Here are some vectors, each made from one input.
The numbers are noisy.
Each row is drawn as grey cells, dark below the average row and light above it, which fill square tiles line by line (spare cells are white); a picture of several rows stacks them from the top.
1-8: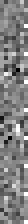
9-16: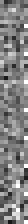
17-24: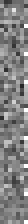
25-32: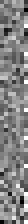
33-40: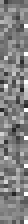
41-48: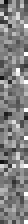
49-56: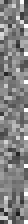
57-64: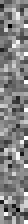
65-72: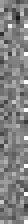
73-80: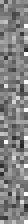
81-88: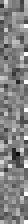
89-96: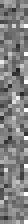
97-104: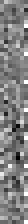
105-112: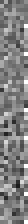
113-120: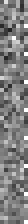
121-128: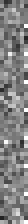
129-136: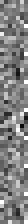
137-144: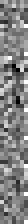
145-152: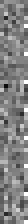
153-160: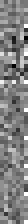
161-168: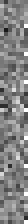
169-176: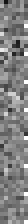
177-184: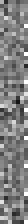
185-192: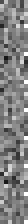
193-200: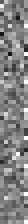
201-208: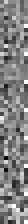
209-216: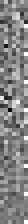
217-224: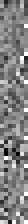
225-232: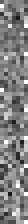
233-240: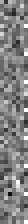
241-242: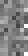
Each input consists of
a point on a 16-point line and a true/false value.
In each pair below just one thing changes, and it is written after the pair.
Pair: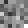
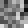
the place on the 16-point line
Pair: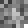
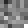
the true/false value
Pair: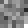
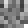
the place on the 16-point line
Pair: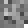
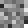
the true/false value
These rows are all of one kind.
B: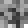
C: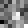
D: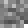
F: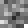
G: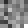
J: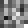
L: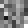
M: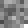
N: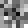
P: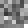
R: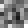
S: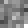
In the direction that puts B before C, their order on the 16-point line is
F, D, B, N, J, M, L, P, S, G, R, C.
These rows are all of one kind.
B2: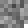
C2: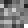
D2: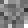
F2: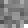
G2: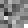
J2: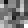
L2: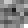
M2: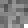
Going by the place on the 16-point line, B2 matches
D2 and G2.
